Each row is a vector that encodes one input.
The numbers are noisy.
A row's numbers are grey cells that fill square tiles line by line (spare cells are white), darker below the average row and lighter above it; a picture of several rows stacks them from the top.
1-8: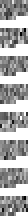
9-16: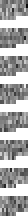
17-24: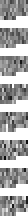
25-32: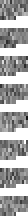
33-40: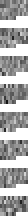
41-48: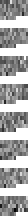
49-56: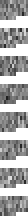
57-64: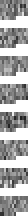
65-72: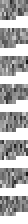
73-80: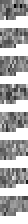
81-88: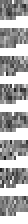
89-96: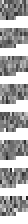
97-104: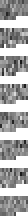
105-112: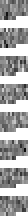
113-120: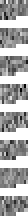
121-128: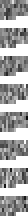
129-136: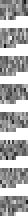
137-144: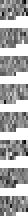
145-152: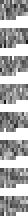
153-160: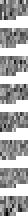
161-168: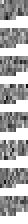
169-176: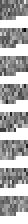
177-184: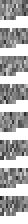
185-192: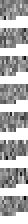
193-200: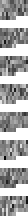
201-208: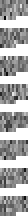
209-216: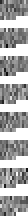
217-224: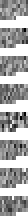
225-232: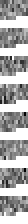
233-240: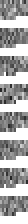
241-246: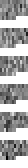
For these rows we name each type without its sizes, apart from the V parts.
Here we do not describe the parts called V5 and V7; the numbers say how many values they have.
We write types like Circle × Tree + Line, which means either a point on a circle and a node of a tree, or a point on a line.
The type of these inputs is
(Bool × Bool × Bool + V7) × Line × V5.
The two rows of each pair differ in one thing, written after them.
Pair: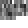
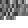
one of the three true/false values
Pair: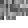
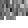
the value of V5
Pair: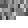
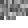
the value of V5
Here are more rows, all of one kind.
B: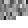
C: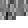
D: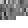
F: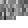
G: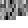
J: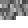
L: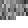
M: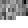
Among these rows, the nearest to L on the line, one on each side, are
F and M.
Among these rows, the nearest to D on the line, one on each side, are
B and F.
